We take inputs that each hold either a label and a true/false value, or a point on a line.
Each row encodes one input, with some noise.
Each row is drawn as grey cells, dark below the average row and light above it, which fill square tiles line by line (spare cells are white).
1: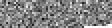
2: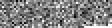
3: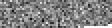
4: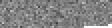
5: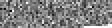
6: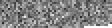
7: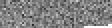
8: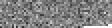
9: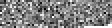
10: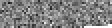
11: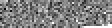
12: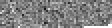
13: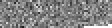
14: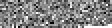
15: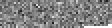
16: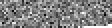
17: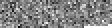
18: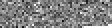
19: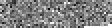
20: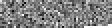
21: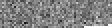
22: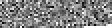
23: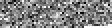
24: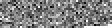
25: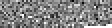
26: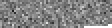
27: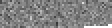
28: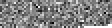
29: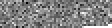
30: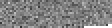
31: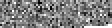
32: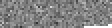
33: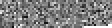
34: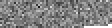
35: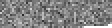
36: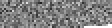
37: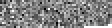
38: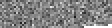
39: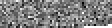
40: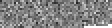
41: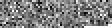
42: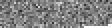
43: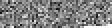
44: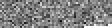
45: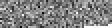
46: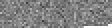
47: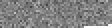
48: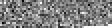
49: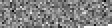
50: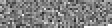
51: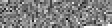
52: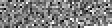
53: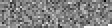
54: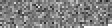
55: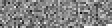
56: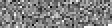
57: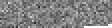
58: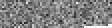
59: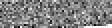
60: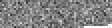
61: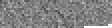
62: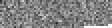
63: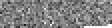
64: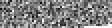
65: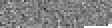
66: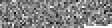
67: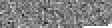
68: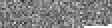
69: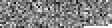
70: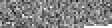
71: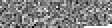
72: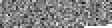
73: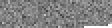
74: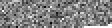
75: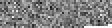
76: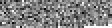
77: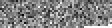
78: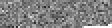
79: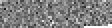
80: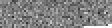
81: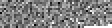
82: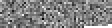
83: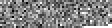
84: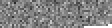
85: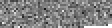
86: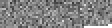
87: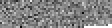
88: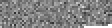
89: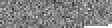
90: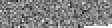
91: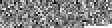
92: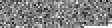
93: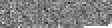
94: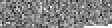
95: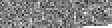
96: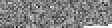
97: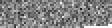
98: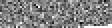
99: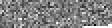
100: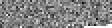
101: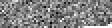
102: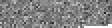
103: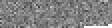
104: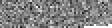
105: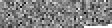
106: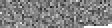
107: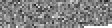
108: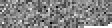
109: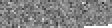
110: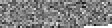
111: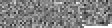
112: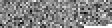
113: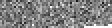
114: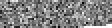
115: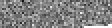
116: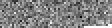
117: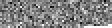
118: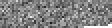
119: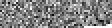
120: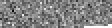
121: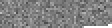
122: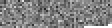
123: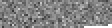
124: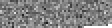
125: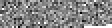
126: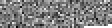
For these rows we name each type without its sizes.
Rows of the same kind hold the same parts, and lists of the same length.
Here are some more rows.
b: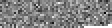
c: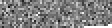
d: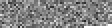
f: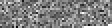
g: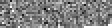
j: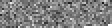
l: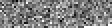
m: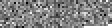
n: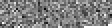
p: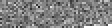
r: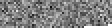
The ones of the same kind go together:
b, c, f, g, j, l, m, n, p
d, r

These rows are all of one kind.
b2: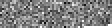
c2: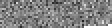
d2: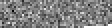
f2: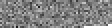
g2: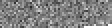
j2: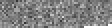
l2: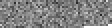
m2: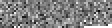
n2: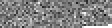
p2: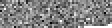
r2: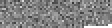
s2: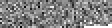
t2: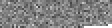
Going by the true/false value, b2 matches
d2 and j2.
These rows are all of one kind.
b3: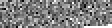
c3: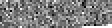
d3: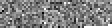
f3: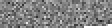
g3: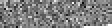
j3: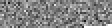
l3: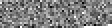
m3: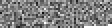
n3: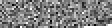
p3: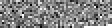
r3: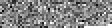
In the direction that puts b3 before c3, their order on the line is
p3, r3, j3, f3, n3, m3, d3, l3, b3, g3, c3.
